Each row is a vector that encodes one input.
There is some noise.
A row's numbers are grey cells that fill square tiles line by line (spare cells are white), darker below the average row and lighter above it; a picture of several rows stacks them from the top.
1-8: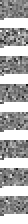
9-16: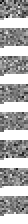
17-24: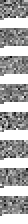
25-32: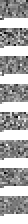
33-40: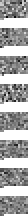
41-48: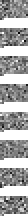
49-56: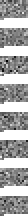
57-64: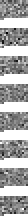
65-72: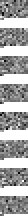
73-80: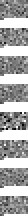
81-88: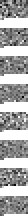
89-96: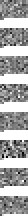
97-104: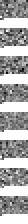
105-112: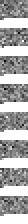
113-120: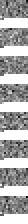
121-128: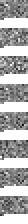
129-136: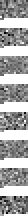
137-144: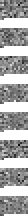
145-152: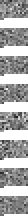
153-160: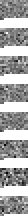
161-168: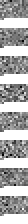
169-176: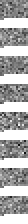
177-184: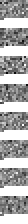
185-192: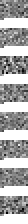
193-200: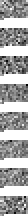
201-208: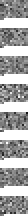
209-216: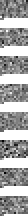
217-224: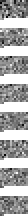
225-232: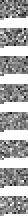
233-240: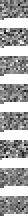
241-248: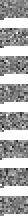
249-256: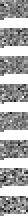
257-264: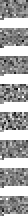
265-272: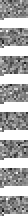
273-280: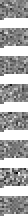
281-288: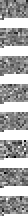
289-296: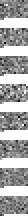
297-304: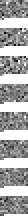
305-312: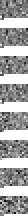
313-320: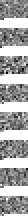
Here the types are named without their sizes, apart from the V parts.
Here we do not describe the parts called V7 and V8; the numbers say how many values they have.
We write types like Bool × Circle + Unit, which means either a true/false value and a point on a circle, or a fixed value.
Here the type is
(Bool × Bool × Bool × Bool × V7 + Line × Line) × V8.
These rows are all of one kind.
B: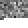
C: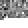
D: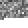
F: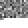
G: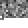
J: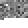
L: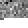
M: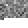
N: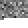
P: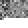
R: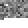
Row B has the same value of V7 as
C, D and M.
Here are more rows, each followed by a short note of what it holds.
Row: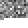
a point on each of two lines and a value of V8
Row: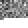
four true/false values, a value of V7 and a value of V8
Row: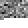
a point on each of two lines and a value of V8
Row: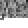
four true/false values, a value of V7 and a value of V8
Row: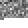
four true/false values, a value of V7 and a value of V8
